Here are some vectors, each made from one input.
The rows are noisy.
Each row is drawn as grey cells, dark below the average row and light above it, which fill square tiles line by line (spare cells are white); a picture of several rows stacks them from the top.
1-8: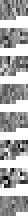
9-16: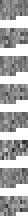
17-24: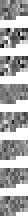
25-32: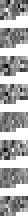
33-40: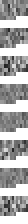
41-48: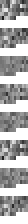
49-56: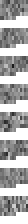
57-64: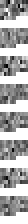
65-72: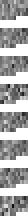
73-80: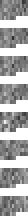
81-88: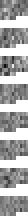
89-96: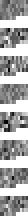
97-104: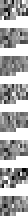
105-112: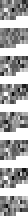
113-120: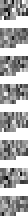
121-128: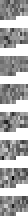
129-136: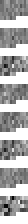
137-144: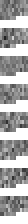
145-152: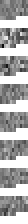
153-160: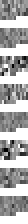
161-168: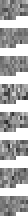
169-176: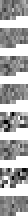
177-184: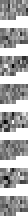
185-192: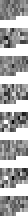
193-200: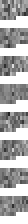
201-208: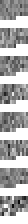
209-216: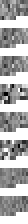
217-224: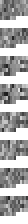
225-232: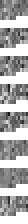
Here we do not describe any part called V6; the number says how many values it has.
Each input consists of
either a point on an 8-point line, or two values of V6, or a list of up to three points on a 5-point line.
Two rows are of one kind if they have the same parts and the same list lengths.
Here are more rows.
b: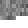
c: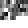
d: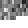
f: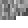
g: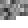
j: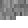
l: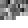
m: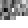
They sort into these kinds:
b
c
d, j
f
g
l, m

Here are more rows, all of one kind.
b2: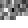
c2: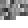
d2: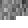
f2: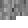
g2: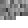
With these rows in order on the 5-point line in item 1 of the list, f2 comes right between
b2 and g2.
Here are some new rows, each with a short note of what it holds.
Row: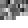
two values of V6
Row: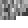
a point on an 8-point line
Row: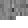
a list of three items
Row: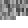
a point on an 8-point line
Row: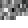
a list of three items
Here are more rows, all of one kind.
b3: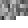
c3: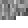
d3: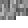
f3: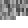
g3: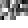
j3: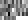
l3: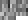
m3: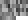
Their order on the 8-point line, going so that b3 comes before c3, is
j3, f3, m3, g3, b3, c3, d3, l3.
